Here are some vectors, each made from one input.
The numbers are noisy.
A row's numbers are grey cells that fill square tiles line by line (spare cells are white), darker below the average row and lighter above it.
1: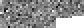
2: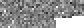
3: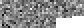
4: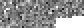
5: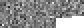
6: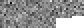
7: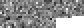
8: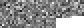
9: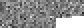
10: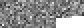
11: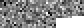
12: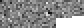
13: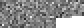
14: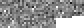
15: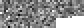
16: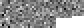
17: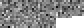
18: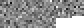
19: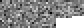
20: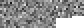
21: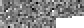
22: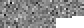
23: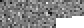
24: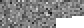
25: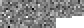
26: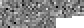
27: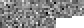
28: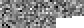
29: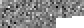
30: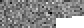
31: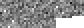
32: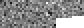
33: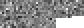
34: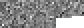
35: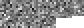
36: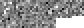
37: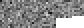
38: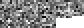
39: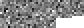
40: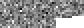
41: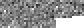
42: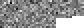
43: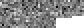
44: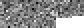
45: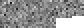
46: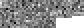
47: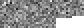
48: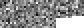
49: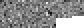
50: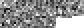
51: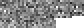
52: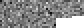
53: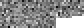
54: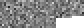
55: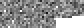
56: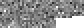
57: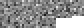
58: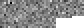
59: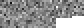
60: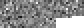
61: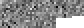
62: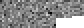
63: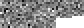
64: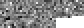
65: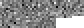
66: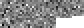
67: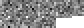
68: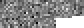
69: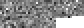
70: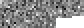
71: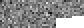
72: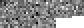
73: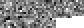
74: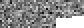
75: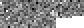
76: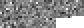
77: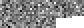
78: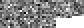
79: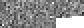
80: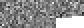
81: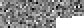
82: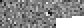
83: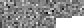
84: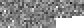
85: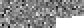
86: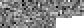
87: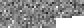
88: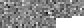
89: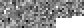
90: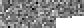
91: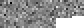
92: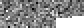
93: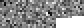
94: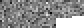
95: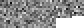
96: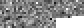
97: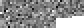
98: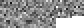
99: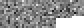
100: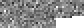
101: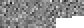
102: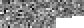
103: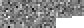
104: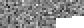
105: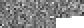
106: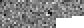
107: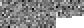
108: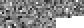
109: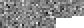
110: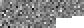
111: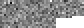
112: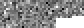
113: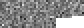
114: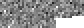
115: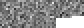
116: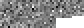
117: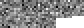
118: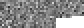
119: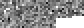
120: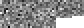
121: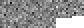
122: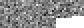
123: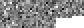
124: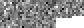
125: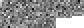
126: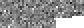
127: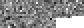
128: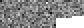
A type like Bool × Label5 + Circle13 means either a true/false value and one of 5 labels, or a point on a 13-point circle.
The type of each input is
Bool × Bool × Bool + Line3 × Line4.
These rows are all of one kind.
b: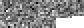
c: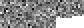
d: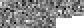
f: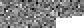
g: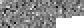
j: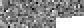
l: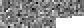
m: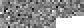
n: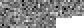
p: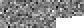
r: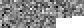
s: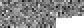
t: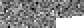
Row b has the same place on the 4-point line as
d, j and l.
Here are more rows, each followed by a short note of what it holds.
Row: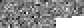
three true/false values
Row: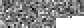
a point on a 3-point line and a point on a 4-point line
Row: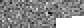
three true/false values
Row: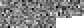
a point on a 3-point line and a point on a 4-point line
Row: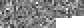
three true/false values
